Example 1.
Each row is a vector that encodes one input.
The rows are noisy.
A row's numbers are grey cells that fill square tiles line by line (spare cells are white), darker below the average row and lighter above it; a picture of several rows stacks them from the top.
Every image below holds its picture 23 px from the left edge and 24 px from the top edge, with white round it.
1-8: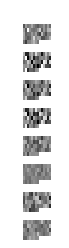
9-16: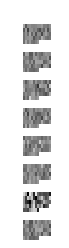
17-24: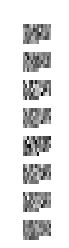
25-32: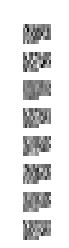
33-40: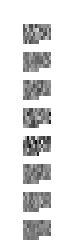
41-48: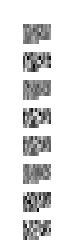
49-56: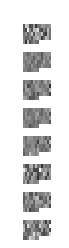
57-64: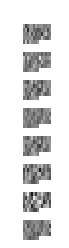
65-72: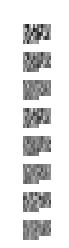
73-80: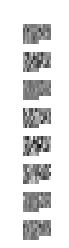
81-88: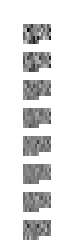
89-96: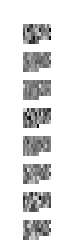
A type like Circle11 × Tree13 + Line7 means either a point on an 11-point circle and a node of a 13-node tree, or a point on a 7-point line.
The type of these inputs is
List2(Line6).
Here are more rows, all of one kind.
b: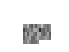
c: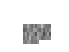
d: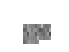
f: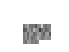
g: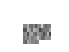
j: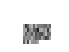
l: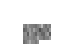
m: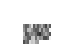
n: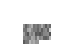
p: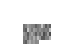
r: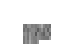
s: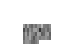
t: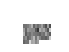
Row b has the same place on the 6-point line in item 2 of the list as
d and n.
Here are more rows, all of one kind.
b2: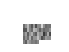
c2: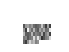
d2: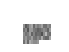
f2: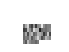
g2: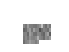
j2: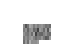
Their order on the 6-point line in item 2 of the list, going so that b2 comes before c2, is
j2, b2, f2, g2, d2, c2.
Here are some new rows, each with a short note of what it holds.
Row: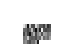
the empty list
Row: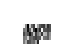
the empty list
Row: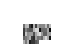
a list of one item
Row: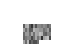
a list of one item
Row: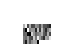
the empty list
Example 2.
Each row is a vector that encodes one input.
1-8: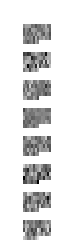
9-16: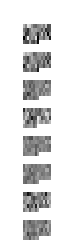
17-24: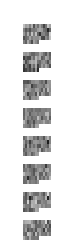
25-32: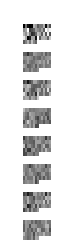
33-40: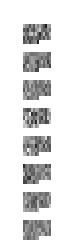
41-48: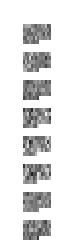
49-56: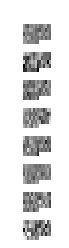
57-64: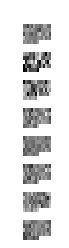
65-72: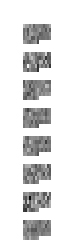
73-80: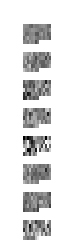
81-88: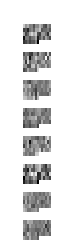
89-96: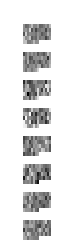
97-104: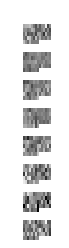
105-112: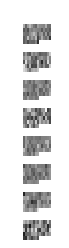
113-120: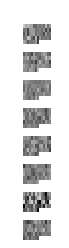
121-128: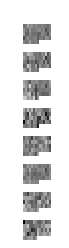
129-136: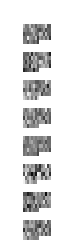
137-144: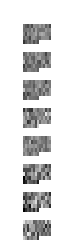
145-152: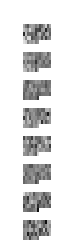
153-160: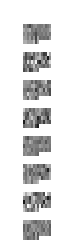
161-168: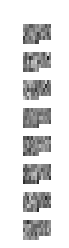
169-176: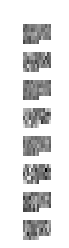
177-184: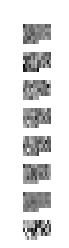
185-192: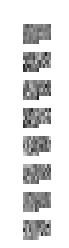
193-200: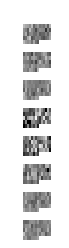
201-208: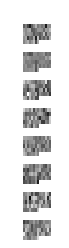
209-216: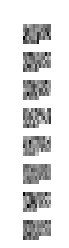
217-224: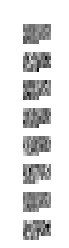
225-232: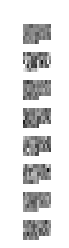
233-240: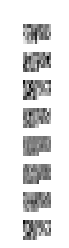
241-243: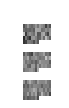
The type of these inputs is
Bool × Circle6.
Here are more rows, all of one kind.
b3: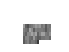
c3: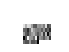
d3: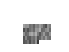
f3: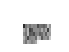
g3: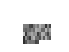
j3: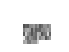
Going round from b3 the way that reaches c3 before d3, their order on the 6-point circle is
b3, g3, f3, c3, d3, j3.
